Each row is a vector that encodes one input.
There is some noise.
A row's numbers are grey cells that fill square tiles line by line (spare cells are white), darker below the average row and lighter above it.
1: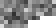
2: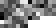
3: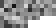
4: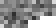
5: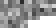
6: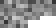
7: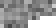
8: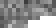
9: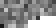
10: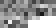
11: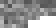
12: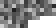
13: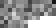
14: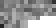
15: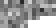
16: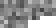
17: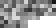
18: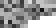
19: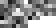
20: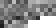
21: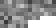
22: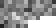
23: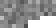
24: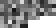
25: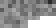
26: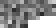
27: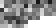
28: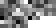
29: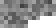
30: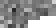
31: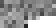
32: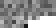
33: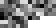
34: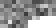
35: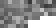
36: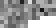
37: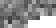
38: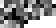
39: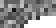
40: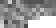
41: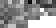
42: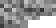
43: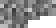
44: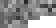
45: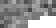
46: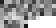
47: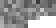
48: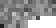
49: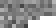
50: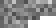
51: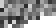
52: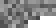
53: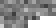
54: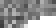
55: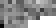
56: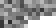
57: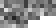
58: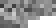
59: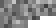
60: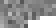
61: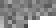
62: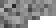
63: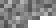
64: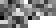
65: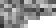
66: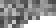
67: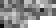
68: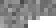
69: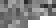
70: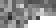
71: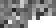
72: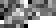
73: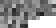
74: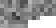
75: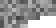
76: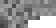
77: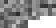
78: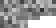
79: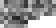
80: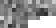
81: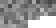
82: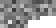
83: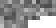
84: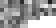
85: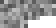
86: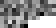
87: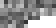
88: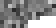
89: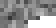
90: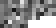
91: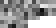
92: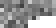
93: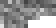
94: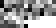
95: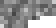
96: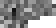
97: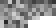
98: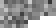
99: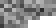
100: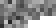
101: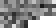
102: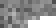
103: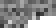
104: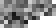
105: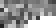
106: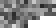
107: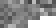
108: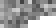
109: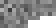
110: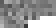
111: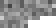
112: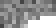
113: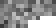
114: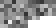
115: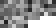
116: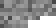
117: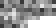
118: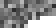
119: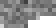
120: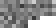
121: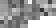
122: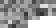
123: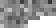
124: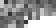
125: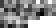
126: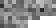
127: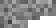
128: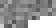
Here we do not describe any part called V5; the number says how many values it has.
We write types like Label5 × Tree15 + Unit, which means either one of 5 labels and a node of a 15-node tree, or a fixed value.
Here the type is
List3(Bool × V5).
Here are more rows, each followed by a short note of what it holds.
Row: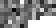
a list of one item
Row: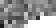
a list of three items
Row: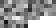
a list of two items
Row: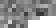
a list of one item
